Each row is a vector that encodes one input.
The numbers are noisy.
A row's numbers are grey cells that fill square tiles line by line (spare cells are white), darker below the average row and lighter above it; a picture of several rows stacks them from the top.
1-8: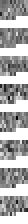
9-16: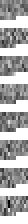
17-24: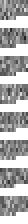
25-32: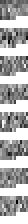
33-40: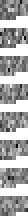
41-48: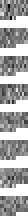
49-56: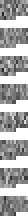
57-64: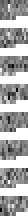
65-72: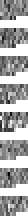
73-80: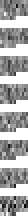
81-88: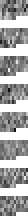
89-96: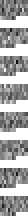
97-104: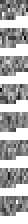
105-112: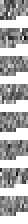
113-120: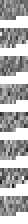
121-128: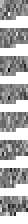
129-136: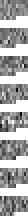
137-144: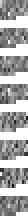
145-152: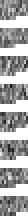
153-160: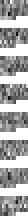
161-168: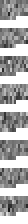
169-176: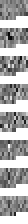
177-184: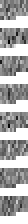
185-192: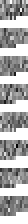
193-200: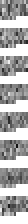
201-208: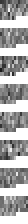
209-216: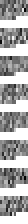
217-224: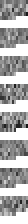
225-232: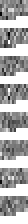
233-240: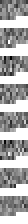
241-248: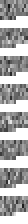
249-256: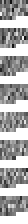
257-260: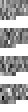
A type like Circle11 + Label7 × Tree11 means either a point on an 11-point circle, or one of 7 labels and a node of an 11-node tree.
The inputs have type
Bool × (Label5 × Line9 + Tree11).
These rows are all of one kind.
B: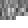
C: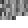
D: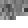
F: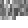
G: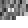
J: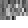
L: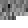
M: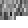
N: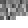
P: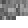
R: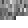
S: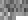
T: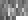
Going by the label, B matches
F, J and T.
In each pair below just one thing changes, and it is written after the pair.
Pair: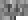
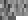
the place on the 9-point line
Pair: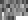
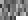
the true/false value
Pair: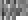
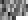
the label
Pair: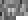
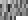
the true/false value
